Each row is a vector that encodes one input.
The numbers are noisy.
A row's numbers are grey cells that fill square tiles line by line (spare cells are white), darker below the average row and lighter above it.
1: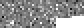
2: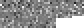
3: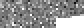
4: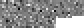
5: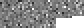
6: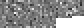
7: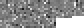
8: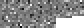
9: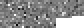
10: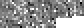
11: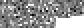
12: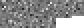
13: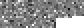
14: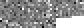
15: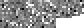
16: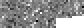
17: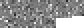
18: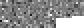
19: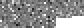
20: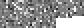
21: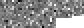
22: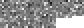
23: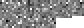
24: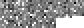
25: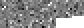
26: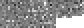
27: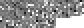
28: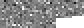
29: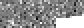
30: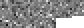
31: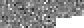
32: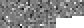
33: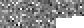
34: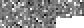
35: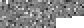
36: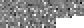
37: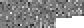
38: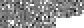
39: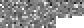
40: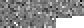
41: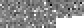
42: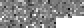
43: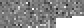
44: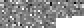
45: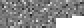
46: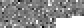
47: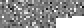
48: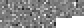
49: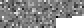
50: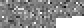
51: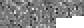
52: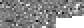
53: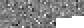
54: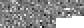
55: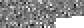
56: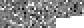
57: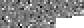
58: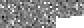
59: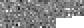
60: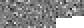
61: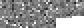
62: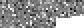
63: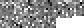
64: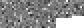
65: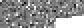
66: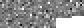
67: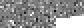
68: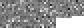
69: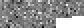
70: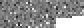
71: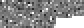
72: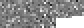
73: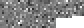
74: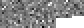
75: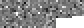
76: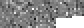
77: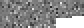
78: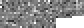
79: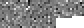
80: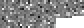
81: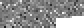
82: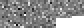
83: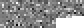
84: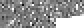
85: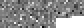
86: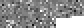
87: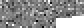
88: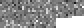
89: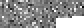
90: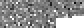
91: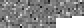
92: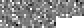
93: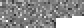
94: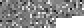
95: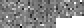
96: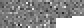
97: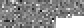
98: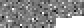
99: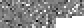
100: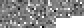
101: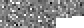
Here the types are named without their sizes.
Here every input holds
a point on a circle and a point on a line, together with either a fixed value, or a node of a tree.
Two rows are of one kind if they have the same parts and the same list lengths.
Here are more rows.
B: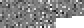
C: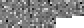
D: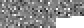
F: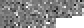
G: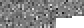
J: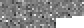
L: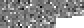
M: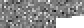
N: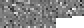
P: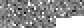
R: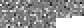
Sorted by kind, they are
B, D, G, M, P, R
C, F, J, L, N

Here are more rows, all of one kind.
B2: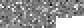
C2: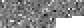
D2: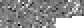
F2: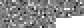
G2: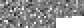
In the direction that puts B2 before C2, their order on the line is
B2, D2, C2, G2, F2.
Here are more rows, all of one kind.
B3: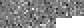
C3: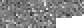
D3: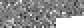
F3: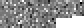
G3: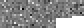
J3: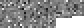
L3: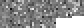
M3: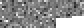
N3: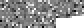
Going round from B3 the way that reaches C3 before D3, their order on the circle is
B3, L3, N3, M3, C3, D3, G3, F3, J3.
